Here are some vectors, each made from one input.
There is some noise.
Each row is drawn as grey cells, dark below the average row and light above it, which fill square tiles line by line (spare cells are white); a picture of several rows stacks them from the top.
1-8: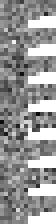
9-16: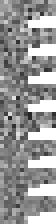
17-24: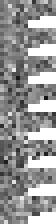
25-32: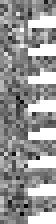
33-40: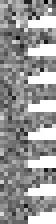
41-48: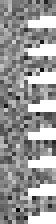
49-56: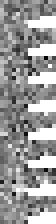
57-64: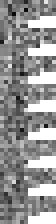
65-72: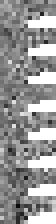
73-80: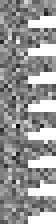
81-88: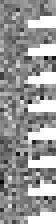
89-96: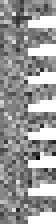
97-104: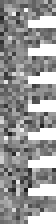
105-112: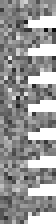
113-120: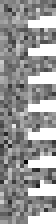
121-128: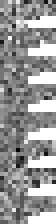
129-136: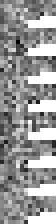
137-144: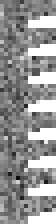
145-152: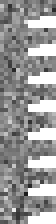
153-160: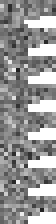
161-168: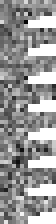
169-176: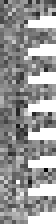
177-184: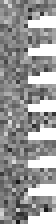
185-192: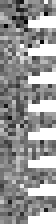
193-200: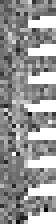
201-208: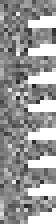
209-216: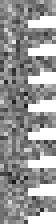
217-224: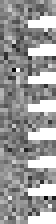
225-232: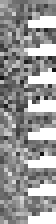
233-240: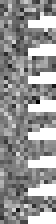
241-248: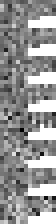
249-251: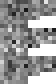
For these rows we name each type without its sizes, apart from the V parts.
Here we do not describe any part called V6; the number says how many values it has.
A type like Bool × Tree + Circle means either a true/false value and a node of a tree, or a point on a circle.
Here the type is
(Bool × Circle + List(V6)) × Tree.
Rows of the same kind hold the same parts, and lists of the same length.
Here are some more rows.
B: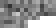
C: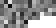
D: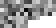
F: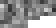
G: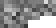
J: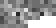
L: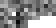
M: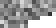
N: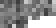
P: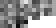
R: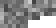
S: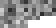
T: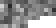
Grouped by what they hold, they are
B, F, N, R, S, T
C
D, M, P
G, J, L

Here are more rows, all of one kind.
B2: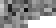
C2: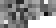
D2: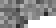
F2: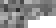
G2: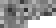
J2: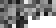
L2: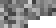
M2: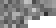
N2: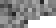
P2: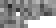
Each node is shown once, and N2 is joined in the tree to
C2 and P2.
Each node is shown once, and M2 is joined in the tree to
J2 and L2.
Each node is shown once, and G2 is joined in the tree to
D2.
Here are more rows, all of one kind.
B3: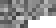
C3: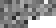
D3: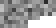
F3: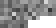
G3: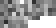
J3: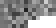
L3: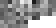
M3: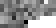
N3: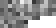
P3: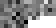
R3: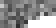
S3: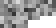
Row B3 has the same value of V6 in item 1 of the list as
D3 and P3.
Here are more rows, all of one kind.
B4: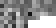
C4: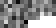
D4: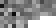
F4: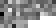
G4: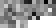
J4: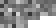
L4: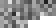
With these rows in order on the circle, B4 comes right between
C4 and J4.
